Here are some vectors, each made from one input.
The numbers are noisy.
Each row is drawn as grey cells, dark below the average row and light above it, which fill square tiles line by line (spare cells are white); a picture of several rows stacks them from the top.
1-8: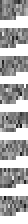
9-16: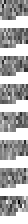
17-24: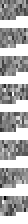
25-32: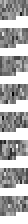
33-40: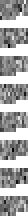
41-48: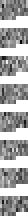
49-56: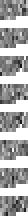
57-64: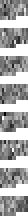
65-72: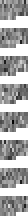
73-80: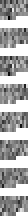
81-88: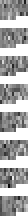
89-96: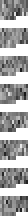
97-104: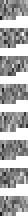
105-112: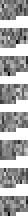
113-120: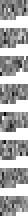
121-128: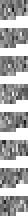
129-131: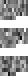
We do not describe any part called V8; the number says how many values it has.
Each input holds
a value of V8, together with either a point on a 6-point line, or a node of a 9-node tree.
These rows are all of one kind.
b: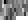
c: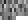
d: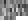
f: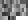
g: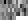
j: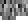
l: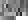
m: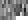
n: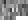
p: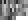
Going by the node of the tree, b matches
c, d, n and p.
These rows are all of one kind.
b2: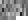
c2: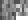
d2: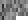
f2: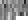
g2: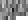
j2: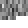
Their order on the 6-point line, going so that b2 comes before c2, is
b2, c2, f2, d2, j2, g2.
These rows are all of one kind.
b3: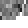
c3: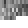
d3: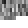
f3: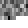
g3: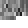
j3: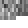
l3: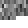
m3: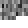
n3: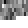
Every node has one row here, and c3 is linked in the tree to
f3, g3 and n3.
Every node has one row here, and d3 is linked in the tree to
n3.
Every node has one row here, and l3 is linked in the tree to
f3.
